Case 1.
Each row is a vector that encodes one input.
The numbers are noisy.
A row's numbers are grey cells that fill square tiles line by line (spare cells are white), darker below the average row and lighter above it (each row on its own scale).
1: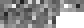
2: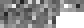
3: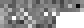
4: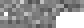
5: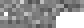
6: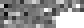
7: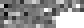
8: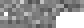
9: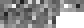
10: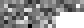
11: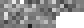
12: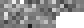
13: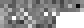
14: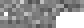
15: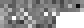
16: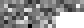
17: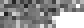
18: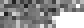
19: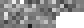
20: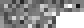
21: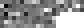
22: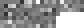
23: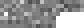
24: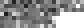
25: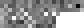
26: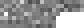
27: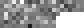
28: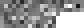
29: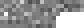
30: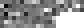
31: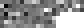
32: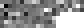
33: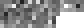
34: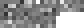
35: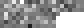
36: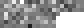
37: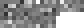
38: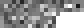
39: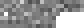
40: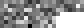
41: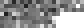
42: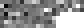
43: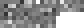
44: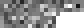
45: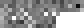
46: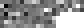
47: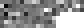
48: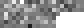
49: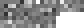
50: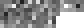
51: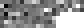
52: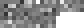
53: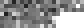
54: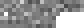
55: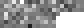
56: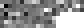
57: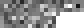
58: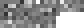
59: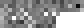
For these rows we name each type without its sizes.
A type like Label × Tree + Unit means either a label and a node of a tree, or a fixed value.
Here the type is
Circle.
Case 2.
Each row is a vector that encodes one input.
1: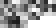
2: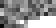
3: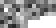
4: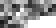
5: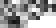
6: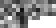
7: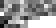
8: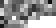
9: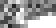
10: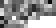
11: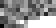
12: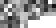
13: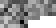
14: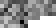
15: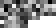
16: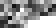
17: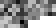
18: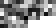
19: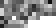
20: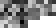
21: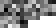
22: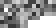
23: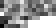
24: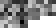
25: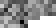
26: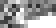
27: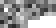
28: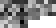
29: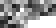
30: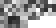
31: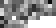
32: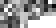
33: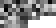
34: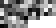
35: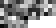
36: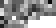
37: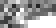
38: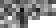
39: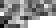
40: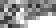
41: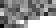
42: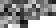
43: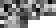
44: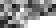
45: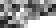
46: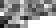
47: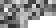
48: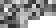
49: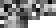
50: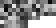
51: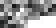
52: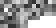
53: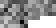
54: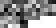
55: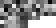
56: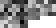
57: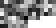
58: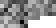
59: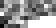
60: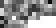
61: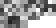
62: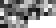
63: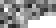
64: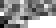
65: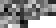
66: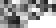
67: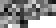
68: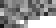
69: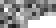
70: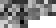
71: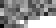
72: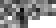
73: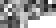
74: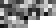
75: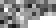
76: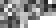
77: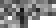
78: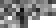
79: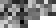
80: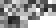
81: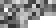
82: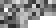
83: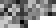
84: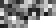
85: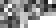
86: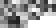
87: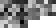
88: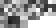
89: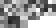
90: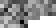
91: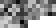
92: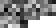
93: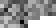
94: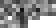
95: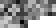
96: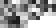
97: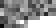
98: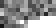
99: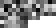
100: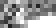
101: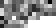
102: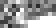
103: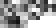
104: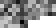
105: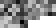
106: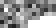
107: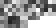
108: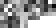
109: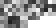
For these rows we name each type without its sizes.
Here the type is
Line.
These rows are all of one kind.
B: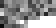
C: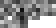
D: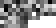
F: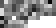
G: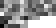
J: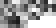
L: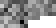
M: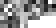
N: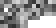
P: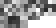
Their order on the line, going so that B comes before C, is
J, P, M, N, G, B, F, D, C, L.
